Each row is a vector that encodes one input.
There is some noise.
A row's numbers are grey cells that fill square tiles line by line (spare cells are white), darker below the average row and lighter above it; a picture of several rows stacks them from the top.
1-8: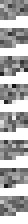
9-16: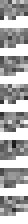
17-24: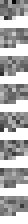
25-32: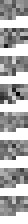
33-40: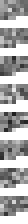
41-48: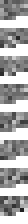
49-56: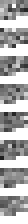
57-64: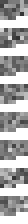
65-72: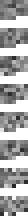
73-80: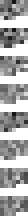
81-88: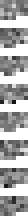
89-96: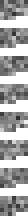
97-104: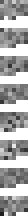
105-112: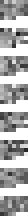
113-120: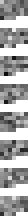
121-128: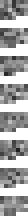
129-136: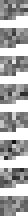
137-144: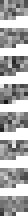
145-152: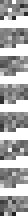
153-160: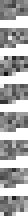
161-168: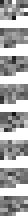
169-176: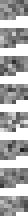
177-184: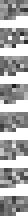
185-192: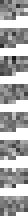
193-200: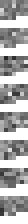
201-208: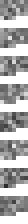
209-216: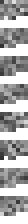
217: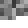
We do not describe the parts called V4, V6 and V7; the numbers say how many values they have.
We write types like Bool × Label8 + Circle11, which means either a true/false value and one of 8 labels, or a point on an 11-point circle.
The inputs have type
Bool × Line9 × V7 + Line5 × V4 + V6.
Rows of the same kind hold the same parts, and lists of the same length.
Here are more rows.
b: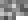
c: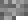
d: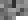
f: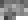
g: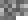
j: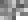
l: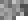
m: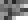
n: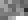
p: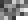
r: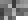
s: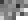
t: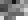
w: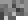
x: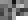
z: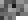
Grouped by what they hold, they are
b, g, m
c, d, l, n, r, w, x, z
f, j, p, s, t

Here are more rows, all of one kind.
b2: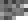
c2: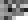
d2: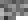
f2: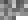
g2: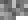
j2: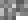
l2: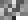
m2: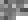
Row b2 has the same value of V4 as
d2 and l2.
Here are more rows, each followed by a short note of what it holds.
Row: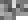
a point on a 5-point line and a value of V4
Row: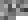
a point on a 5-point line and a value of V4
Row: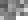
a value of V6
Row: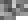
a point on a 5-point line and a value of V4
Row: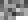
a value of V6
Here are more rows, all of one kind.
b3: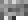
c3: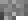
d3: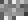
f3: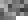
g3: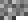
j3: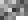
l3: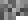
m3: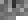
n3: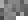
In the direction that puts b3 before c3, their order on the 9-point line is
b3, d3, l3, c3, f3, g3, n3, m3, j3.
